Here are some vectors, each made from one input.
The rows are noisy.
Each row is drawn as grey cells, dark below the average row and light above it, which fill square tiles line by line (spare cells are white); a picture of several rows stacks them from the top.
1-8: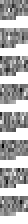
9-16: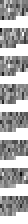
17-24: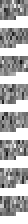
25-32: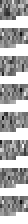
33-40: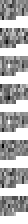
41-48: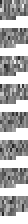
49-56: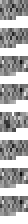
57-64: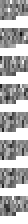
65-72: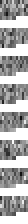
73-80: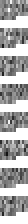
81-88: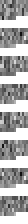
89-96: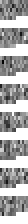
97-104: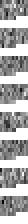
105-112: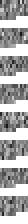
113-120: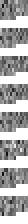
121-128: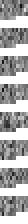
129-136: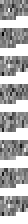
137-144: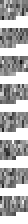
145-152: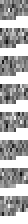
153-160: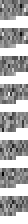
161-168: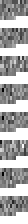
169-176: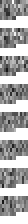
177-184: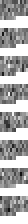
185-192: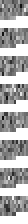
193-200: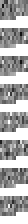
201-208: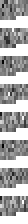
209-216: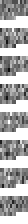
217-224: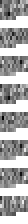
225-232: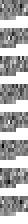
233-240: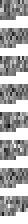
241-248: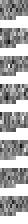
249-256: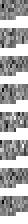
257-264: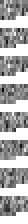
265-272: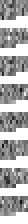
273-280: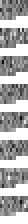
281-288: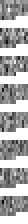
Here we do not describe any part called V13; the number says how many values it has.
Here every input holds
either a point on a 6-point line and a true/false value, or a value of V13.
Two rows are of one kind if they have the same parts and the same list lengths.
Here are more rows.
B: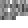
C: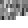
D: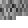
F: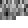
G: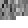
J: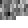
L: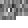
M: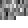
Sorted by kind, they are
B, C, D, G, L
F, J, M

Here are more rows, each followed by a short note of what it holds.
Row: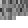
a value of V13
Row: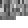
a point on a 6-point line and a true/false value
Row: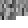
a value of V13
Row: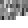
a value of V13
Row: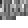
a point on a 6-point line and a true/false value
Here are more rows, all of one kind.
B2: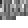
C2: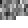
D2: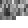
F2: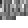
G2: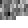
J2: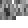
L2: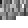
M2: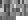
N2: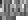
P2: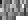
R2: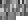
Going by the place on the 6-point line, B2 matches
F2, L2, N2 and P2.
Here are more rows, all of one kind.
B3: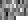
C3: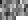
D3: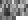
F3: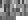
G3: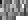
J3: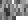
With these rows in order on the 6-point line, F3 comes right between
B3 and G3.
